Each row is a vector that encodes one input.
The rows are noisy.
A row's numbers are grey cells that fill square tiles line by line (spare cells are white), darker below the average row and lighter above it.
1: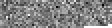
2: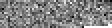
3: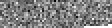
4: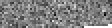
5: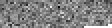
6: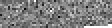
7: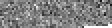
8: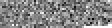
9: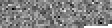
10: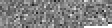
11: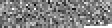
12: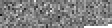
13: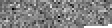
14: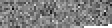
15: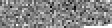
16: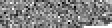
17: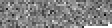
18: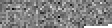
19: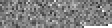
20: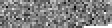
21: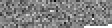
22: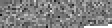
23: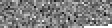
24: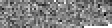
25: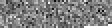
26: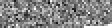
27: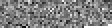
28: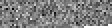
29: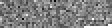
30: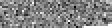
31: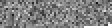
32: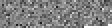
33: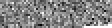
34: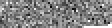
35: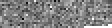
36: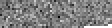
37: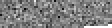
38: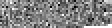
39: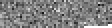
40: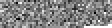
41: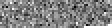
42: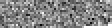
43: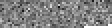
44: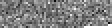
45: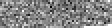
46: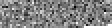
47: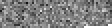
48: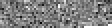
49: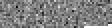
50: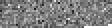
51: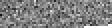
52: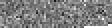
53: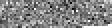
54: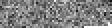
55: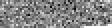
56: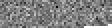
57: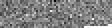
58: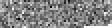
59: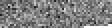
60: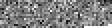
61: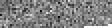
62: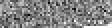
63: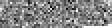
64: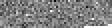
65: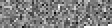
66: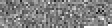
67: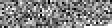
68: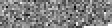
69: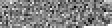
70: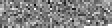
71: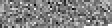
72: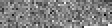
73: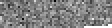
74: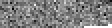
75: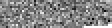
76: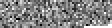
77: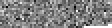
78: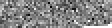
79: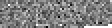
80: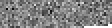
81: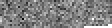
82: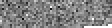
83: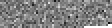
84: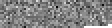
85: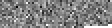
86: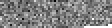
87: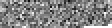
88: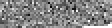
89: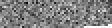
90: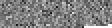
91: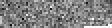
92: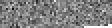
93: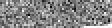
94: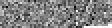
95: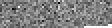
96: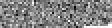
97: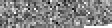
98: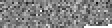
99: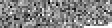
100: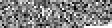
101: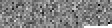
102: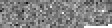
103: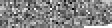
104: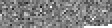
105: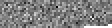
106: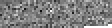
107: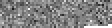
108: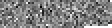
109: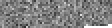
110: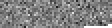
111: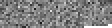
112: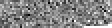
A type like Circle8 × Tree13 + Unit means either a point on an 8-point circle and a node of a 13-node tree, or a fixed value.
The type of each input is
(Bool × Bool × Bool + Unit) × Label5 + Line10.
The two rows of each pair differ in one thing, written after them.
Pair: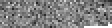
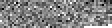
the label
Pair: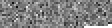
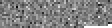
one of the three true/false values
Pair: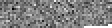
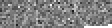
one of the three true/false values
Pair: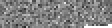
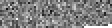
the label
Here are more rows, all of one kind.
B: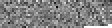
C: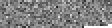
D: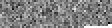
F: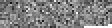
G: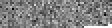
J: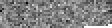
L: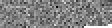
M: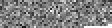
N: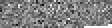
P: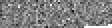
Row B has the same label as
C, L and M.
